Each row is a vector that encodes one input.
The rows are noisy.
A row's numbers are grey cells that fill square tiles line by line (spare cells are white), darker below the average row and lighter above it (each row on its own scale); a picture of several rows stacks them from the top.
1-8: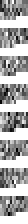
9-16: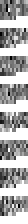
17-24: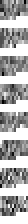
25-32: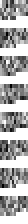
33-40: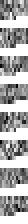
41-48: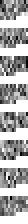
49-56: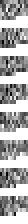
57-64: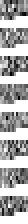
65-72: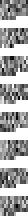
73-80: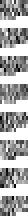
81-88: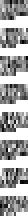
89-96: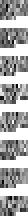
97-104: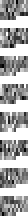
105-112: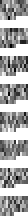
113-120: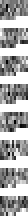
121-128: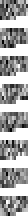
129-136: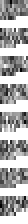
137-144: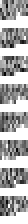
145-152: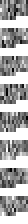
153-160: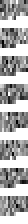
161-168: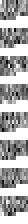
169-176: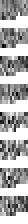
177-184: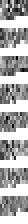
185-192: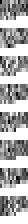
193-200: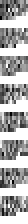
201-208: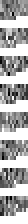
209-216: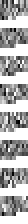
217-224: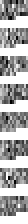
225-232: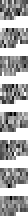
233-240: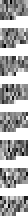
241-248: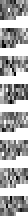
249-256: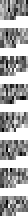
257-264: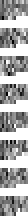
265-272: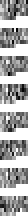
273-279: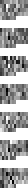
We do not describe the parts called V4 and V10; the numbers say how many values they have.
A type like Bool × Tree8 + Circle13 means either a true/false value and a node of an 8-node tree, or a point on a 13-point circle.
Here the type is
(Bool × Bool × Bool + V10) × Line5 × (Line6 + V4).
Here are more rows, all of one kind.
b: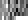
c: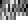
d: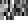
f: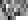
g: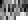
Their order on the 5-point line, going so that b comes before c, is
b, c, g, f, d.
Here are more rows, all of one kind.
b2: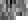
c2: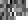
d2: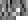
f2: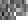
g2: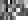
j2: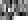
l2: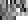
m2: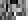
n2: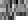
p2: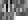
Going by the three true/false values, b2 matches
c2, m2 and n2.
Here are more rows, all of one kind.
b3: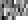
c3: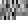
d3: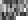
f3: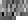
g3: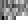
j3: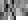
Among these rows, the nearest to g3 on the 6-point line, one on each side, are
b3 and d3.
